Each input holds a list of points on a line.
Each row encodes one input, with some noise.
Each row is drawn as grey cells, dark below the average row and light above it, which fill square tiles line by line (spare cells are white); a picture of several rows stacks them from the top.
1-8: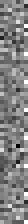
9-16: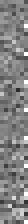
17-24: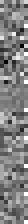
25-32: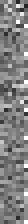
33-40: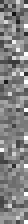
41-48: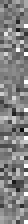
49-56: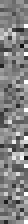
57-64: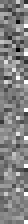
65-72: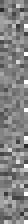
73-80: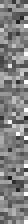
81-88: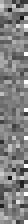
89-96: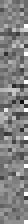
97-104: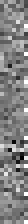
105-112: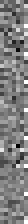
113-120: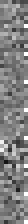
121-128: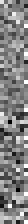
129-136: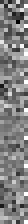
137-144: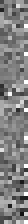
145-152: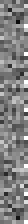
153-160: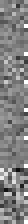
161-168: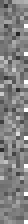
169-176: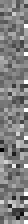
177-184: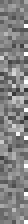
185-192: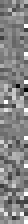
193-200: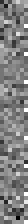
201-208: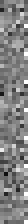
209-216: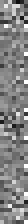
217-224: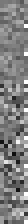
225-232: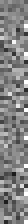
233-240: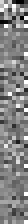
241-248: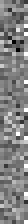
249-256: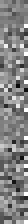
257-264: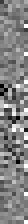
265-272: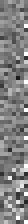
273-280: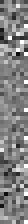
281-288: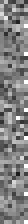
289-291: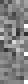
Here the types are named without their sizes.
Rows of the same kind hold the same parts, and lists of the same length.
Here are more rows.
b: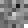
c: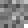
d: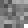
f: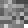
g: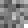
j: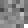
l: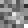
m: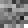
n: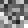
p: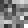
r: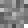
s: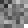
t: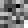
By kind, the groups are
b, c, d, g, l, p, r, s
f, j, m, t
n

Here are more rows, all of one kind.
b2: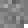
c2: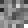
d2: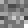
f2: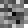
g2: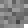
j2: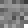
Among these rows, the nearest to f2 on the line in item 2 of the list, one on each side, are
c2 and d2.
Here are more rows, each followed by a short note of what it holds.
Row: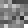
a list of two items
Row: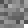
a list of one item
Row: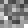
the empty list
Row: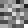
a list of one item
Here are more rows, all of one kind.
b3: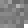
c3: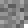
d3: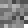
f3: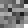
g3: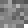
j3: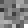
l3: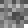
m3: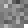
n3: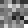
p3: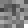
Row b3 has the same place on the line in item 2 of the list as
j3, l3 and p3.
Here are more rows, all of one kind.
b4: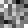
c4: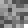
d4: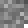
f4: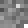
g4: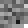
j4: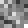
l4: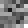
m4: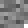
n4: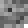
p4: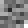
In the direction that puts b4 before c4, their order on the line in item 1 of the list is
m4, l4, d4, b4, p4, f4, n4, g4, j4, c4.
